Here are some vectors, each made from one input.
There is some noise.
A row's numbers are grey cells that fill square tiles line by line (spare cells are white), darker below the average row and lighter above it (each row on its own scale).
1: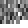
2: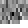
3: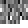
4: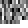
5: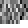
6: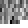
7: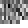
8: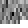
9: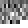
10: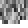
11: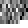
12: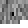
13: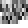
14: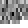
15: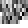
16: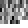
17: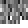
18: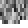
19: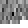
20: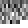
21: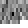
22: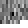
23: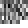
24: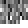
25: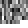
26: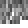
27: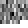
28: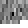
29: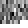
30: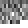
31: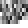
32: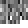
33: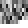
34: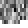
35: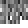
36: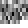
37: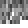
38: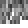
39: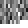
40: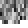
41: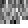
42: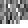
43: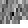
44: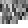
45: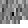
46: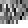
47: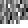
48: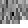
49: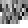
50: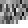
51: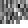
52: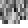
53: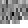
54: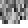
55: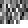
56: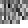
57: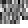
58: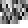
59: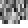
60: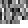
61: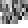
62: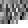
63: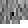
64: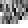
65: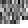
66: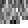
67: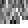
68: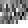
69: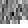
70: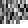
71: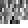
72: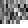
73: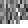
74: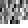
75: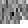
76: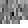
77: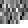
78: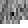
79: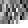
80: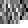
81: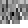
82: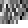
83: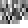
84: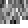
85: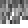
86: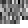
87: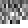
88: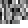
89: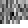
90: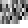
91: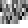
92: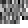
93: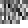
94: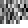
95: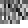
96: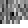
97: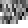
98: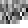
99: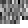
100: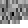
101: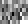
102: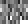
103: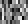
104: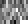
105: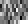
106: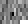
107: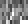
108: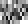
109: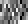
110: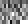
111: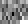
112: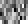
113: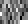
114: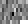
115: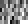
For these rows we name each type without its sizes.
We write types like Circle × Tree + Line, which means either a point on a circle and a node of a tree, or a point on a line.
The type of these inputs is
Bool × Bool × Bool + Circle + Unit.
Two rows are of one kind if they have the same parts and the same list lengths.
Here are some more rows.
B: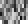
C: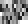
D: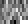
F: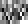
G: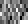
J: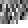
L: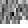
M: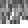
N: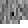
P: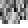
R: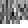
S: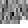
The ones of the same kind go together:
B, P
C, F, G, J, L, N, R, S
D, M

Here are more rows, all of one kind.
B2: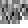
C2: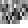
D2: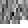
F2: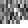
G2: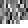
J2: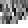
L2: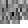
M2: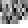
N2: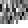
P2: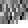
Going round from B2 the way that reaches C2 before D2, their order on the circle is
B2, C2, M2, J2, N2, P2, G2, F2, D2, L2.
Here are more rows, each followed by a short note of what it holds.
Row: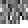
three true/false values
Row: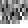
a point on a circle
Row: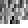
three true/false values
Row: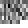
three true/false values
